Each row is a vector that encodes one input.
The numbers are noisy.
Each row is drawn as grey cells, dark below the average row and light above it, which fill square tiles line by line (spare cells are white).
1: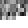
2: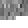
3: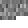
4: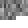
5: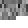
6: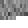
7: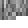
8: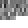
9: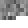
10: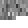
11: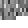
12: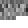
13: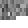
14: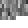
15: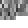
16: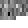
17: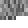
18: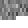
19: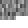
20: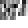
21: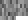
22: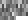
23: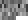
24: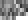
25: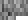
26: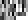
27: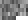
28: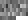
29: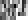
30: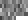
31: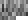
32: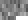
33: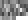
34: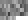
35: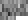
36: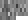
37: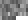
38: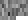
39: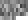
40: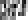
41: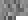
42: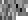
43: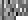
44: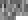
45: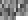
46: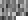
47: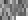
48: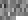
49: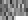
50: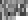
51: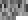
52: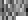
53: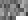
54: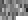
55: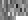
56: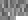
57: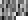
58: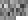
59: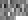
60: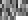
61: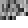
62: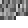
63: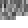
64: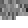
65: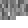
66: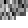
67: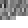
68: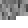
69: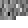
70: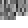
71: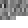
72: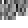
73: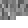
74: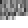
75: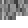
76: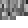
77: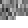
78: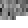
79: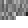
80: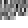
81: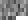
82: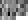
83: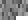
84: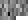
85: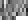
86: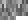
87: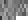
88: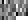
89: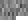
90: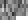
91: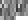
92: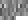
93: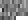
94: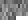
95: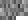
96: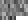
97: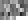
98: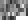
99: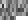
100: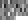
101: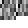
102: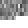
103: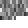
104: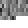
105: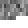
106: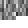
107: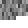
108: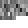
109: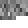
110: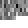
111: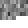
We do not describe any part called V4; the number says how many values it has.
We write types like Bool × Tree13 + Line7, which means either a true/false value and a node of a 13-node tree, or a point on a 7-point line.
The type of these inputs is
List2(Bool × V4).
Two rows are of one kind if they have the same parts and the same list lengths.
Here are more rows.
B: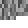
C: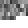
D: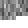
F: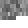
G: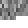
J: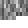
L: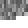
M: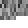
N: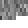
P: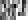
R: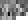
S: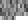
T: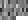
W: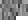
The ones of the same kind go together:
B, C, F, L, M, N, W
D, G, J, R, S, T
P

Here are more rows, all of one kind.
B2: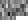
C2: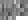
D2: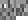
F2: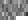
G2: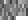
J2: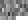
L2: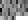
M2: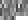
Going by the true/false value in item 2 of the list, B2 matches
G2 and J2.
